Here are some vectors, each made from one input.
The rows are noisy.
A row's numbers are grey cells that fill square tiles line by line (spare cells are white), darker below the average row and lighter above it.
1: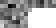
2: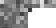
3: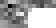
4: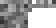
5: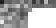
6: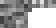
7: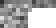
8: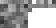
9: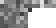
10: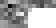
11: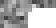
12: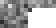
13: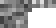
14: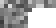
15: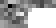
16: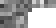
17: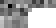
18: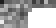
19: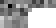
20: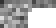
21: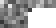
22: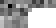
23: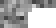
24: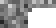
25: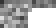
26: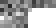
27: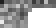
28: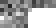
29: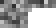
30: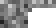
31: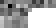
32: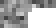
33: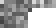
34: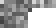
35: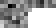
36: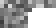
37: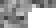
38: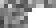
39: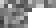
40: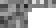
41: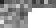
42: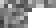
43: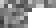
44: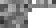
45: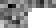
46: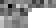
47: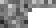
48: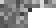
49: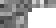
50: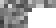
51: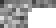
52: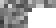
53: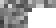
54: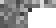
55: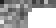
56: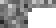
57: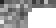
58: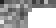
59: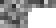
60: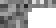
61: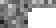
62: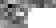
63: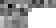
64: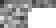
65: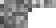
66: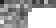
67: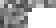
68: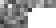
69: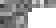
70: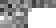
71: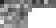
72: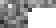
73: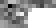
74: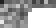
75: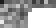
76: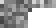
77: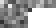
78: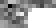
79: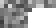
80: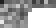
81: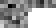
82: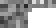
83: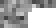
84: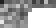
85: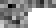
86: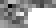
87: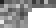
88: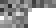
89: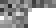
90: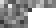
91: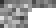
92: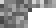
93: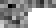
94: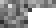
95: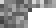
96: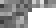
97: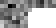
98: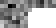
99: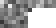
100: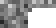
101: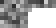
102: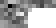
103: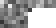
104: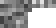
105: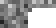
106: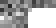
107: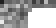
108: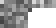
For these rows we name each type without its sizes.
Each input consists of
either a point on a line, or three true/false values.
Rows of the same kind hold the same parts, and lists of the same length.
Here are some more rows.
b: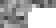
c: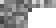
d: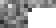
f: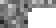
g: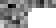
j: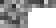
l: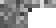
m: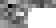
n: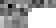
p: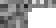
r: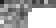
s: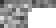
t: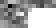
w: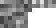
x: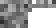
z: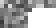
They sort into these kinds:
b, g, j, m, n, r, s, t
c, d, f, l, p, w, x, z

